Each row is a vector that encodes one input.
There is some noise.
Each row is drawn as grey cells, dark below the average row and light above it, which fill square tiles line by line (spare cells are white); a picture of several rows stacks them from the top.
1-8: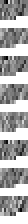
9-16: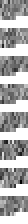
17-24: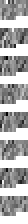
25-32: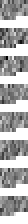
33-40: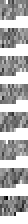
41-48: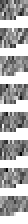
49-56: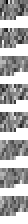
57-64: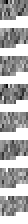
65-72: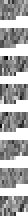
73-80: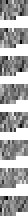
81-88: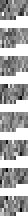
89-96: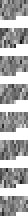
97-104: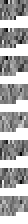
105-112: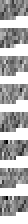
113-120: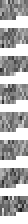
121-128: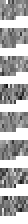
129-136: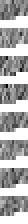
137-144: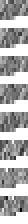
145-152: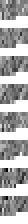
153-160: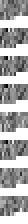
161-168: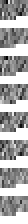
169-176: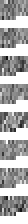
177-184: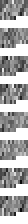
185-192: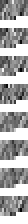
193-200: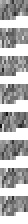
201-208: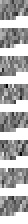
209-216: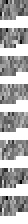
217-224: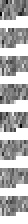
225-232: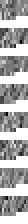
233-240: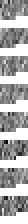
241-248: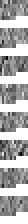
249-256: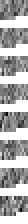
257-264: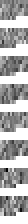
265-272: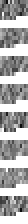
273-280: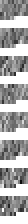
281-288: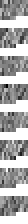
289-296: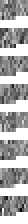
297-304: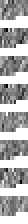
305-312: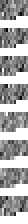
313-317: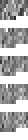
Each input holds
a true/false value, together with either a point on a 12-point line, or a point on a 20-point line.
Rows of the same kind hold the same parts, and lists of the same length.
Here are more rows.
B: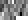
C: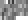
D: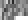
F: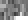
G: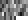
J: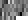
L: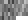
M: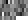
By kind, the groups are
B, C, D, G, L
F, J, M

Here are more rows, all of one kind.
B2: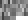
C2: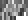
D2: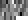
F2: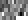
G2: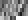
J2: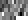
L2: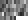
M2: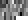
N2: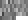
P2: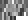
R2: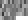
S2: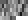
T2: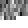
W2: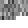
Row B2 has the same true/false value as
N2, R2 and W2.
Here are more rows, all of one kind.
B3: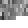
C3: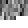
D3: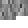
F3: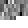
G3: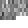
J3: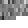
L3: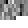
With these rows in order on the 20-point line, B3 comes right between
C3 and J3.
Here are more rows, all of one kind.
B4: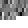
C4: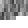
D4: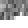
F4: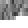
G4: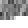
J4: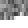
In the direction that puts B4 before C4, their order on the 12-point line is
D4, J4, G4, B4, F4, C4.
